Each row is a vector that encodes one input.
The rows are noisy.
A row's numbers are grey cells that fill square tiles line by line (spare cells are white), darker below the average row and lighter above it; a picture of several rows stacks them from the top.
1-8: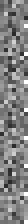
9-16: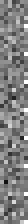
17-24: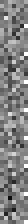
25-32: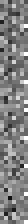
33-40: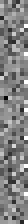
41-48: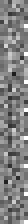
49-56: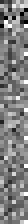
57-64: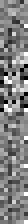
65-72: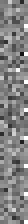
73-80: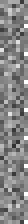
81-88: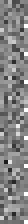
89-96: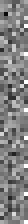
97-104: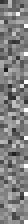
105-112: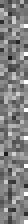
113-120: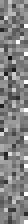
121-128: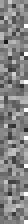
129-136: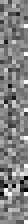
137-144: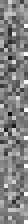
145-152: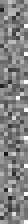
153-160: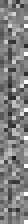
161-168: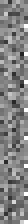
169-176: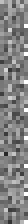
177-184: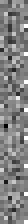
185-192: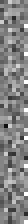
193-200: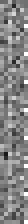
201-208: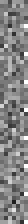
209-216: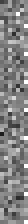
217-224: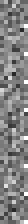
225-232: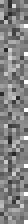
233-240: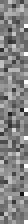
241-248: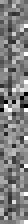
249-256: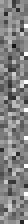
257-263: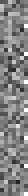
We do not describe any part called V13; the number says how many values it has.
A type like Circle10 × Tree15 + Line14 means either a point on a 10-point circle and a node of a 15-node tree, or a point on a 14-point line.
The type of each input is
List2(Bool × V13).
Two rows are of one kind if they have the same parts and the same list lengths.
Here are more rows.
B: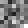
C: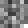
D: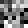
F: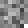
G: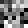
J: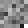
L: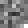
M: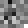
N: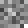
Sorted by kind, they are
B, C, L, M
D, G
F, J, N

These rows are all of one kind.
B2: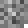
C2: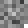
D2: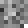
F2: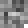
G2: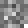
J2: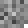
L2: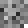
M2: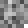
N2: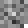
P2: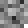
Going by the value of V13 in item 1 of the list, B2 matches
C2, F2, J2 and N2.
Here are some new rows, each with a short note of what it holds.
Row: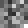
a list of one item
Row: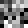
the empty list
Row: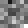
a list of one item
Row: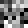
the empty list
